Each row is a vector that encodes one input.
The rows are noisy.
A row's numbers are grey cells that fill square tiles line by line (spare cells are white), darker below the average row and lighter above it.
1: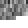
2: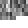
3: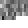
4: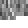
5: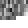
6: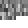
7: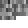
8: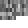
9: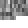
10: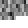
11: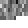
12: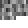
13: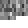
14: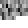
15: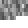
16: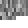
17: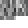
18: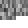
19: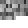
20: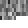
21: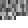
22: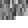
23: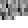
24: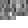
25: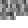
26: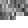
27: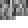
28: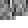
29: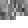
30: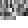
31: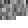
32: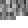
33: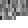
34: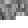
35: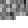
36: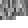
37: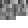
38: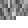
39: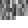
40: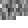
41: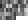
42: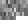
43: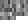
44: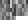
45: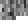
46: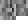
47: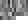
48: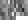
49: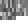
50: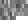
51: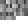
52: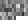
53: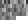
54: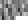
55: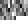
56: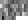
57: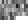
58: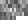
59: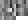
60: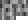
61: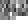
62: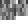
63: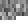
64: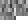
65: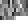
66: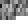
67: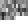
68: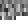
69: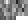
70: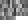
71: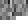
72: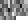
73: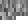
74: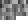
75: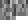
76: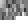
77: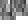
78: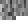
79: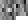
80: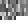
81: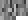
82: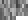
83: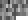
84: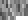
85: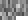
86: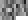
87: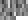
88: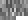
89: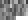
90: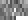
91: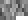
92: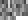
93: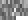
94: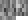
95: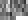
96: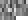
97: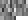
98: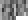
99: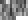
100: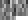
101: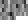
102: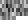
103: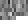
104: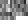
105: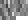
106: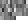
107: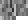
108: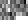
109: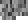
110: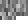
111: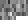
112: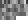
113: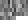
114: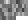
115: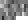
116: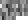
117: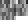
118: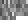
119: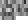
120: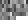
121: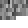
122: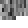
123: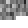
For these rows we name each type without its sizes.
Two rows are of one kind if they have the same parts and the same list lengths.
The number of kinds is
3.
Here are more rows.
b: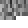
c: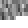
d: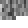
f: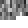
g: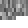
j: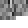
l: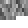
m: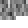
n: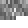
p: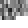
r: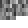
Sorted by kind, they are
b, d, f, l, n
c, m, p
g, j, r

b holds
a point on a circle and a true/false value.
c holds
a true/false value.
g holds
a point on a line.
